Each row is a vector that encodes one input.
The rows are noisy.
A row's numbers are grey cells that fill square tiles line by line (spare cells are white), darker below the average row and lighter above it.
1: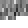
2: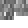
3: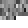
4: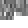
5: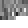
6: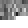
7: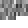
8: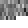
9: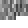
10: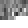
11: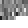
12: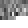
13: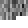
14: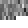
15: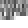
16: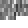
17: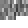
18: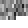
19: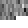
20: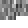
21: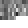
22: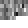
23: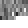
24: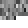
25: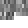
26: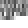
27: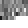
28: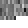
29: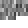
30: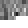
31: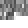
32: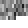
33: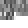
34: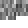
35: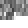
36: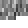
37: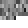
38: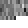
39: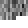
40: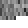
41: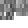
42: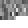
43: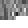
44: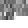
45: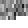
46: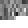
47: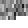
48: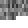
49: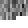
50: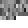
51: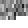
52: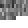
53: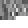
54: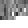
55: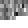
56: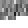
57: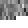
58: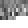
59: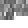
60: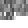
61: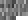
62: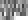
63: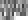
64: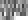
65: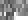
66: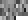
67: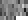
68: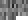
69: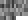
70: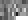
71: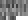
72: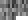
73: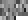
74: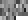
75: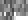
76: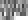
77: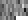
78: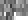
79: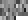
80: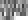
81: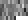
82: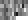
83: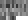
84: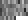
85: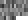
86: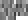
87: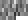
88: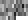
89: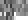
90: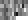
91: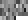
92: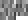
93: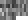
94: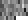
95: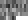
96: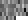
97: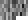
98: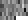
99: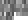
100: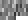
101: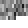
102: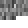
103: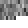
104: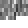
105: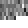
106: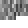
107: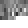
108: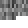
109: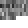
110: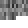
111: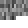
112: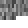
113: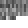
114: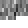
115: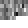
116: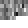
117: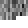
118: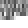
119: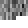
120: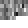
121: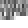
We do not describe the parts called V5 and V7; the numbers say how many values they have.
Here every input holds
a value of V5, together with either a fixed value, or one of 8 labels, a true/false value and a value of V7.
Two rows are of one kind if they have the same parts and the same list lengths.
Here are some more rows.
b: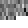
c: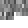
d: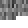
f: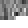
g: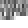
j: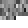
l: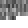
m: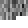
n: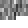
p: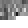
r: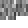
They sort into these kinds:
b, c, d, f, l, n, p, r
g, j, m

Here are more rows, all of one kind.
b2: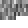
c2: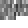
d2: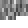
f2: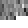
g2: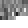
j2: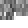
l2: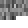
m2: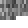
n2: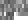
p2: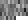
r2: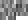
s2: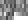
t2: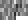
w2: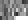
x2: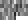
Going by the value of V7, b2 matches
g2, j2, m2 and p2.
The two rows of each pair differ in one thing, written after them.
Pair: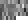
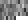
the label
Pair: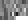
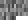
the value of V5
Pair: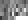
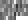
the value of V5
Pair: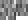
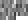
the true/false value
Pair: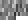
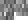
the value of V5
